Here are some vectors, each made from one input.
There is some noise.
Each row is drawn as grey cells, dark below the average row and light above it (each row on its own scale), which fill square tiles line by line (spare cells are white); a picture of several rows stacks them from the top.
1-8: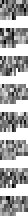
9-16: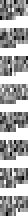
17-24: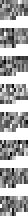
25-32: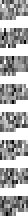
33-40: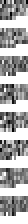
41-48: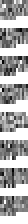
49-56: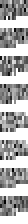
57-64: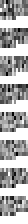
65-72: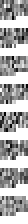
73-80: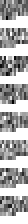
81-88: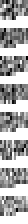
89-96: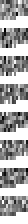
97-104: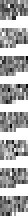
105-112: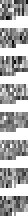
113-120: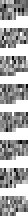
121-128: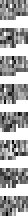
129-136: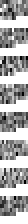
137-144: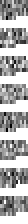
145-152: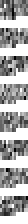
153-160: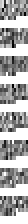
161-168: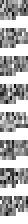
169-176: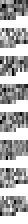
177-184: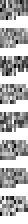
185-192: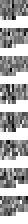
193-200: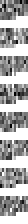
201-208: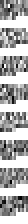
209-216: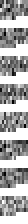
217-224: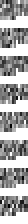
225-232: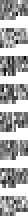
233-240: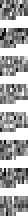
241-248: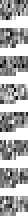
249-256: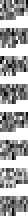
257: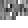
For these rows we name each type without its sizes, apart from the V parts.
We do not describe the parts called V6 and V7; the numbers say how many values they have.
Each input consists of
either a true/false value, a value of V6 and a value of V7, or a list of points on a line.
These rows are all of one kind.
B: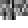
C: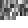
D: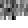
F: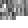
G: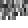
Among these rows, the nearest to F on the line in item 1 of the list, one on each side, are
B and D.
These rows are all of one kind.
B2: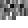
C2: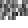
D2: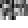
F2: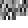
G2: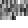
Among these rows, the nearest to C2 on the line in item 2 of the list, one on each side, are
B2 and G2.
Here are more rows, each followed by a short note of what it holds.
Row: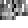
a list of one item
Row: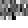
a list of two items
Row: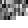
a true/false value, a value of V6 and a value of V7
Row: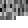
a true/false value, a value of V6 and a value of V7
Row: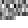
a list of one item
